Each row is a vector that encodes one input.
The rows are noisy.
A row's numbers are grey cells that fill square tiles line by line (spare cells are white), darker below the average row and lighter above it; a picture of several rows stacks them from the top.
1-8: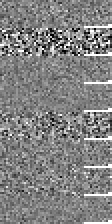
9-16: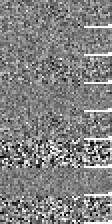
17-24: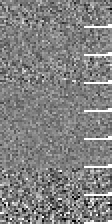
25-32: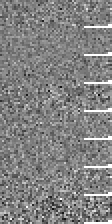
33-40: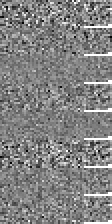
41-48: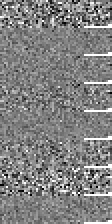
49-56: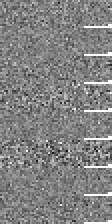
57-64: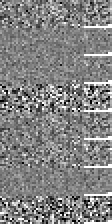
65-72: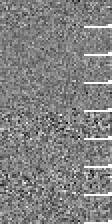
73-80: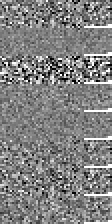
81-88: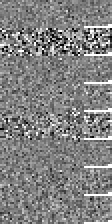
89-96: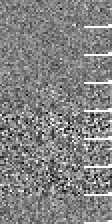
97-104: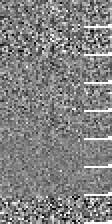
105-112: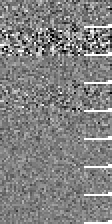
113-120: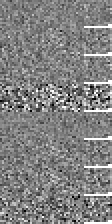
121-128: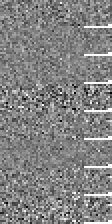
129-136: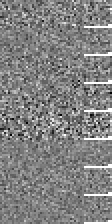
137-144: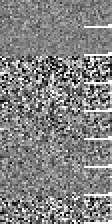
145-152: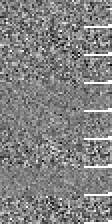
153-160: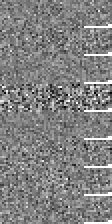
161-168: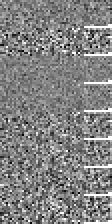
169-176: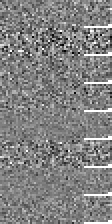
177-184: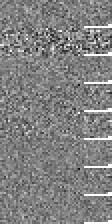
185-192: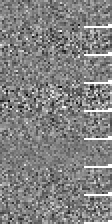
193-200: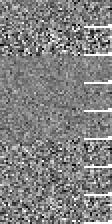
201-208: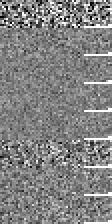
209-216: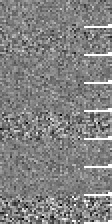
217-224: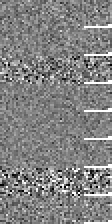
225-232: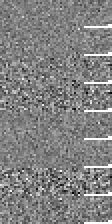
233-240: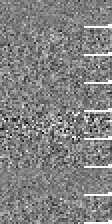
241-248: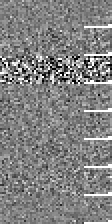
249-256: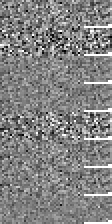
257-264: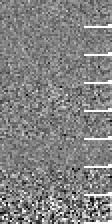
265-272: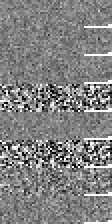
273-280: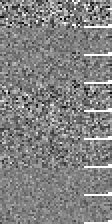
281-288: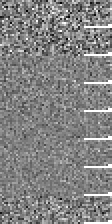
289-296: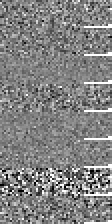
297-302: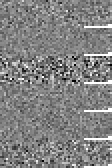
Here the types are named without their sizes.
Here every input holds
a point on a circle and a true/false value.
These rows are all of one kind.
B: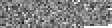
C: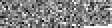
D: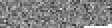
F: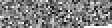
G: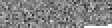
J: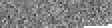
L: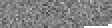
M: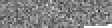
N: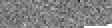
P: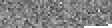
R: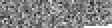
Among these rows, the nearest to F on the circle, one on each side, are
C and R.
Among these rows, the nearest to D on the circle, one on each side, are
L and P.
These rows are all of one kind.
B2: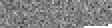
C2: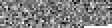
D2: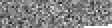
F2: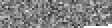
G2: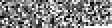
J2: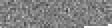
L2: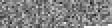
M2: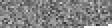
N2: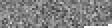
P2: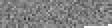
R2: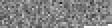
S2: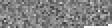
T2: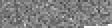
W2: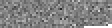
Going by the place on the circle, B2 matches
D2, F2, G2 and P2.
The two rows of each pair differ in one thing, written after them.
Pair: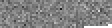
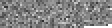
the place on the circle
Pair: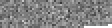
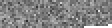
the true/false value
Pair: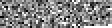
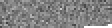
the true/false value
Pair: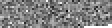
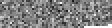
the place on the circle
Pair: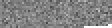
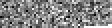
the true/false value
